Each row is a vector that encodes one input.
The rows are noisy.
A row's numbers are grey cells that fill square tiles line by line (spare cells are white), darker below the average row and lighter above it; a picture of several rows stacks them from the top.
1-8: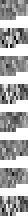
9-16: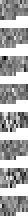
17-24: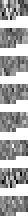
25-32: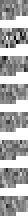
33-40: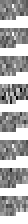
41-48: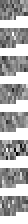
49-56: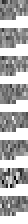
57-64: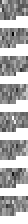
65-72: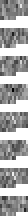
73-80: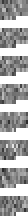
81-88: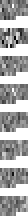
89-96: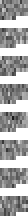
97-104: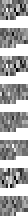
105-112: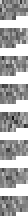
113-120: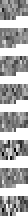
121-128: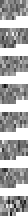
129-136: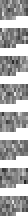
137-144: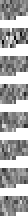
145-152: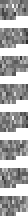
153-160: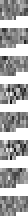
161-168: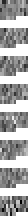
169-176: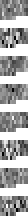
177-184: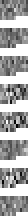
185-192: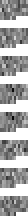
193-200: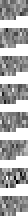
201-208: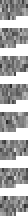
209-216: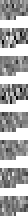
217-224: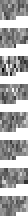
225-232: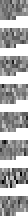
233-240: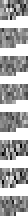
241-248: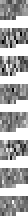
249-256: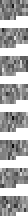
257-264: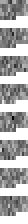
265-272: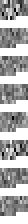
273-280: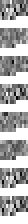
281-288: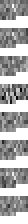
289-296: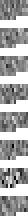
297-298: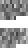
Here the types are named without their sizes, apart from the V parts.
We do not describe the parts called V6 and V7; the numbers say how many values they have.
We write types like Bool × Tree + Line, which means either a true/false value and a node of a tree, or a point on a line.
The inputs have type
(Bool × Bool × Bool × V7 + Tree) × Tree + V6.
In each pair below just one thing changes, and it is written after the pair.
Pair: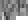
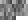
the node of the tree
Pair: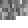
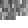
the value of V7
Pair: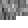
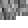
the value of V7
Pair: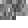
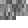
the value of V7
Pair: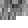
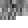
the value of V7
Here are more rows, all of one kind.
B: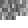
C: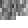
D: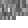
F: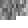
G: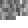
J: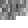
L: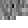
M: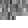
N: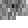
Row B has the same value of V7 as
J and N.
